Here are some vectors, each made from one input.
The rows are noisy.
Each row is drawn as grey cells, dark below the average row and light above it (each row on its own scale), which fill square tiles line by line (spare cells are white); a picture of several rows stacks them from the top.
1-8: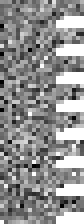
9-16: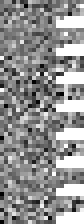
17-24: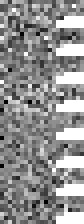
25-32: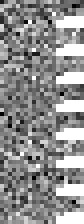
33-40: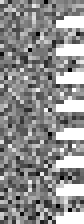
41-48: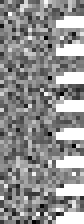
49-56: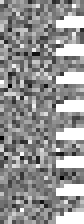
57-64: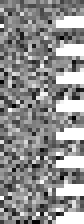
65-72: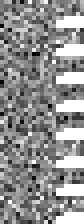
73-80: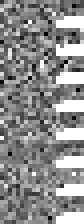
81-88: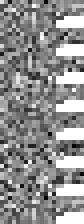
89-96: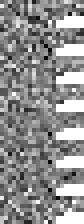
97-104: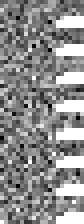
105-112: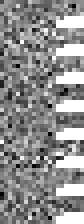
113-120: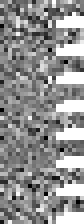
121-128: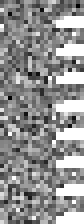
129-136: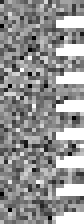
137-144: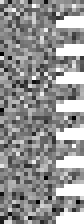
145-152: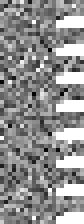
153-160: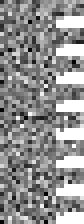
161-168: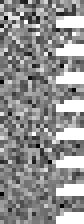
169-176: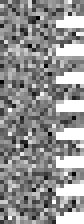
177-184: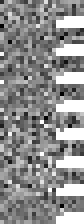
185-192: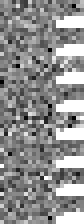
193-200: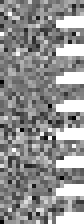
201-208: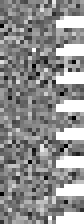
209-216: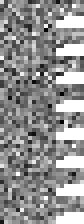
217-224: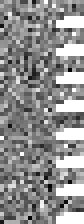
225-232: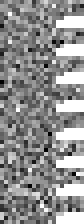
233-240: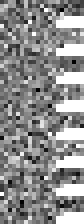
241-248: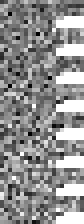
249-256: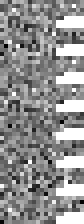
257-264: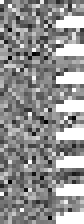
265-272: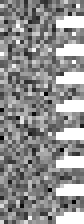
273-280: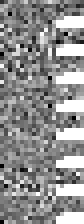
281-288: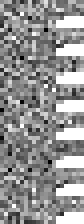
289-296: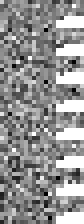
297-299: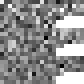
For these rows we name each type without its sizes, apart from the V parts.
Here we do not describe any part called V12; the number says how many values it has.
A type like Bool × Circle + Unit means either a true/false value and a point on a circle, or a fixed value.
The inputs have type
(Bool × Bool × Bool × Bool + Line) × V12 + Tree.
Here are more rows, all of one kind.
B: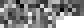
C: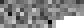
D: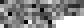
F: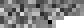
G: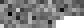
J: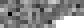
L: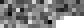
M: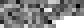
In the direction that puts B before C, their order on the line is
J, D, M, B, F, L, G, C.
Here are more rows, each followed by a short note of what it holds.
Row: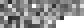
a node of a tree
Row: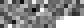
four true/false values and a value of V12
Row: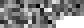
a point on a line and a value of V12
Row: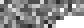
a node of a tree
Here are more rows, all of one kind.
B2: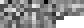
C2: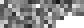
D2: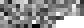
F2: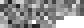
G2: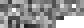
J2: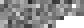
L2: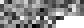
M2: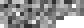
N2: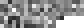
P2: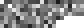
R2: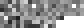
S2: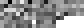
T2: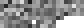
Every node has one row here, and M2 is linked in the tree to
F2, G2, J2 and T2.
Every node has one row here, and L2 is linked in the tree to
D2.
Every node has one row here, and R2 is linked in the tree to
N2.
